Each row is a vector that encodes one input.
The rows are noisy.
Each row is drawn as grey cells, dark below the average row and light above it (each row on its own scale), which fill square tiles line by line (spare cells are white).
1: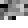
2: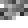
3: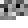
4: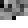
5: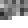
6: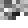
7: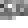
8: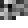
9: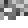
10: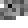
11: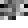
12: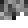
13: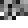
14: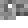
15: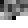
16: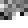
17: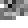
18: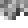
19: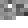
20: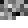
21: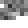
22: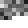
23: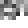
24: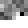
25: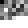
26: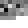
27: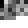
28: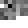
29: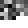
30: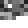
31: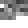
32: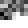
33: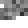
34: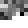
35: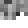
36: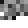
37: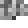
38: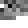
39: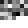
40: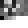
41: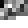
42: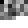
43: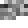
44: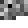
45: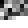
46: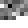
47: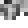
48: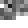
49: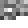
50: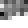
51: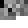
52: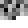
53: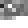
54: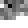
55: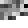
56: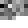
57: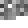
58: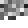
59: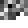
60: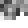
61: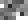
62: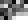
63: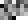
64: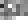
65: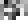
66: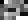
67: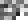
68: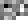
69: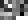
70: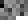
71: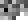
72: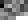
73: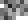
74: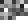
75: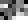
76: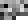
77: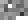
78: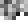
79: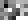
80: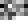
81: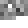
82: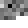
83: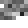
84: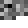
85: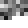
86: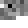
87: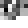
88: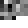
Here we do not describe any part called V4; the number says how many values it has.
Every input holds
a value of V4, together with either a point on a 5-point circle and a true/false value, or a fixed value.
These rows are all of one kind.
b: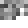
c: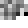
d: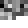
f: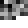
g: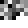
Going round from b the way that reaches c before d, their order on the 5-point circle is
b, g, c, d, f.
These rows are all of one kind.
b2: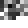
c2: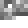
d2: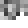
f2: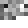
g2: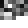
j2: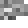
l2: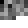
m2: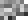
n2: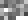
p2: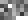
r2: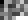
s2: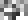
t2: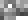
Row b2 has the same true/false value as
g2, l2 and r2.
